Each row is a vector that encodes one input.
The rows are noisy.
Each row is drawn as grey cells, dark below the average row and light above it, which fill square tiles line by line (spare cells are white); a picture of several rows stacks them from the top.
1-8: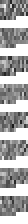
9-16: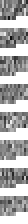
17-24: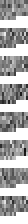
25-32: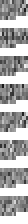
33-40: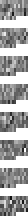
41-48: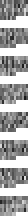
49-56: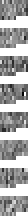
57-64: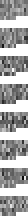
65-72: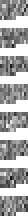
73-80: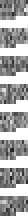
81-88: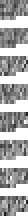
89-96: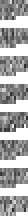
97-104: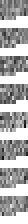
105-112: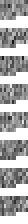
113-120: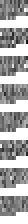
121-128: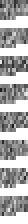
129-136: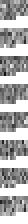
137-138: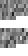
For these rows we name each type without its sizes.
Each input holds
a point on a line, together with either a point on a line, or three true/false values.
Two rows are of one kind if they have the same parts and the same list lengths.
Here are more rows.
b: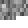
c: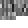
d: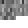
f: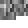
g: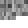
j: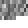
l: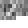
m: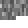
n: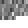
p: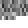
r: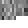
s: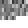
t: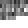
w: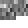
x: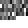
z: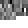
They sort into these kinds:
b, c, d, f, j, m, n, p, s, w, x, z
g, l, r, t

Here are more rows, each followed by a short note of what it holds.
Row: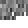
a point on each of two lines
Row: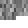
a point on a line and three true/false values
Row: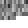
a point on a line and three true/false values
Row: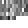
a point on a line and three true/false values
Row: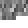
a point on a line and three true/false values
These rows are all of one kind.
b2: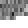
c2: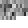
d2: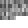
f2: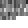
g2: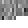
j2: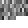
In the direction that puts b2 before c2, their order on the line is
j2, g2, b2, f2, c2, d2.
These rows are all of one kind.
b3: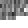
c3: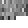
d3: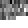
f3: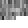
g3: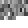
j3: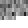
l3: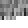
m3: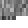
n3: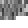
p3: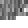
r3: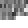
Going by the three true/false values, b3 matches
d3, n3, p3 and r3.
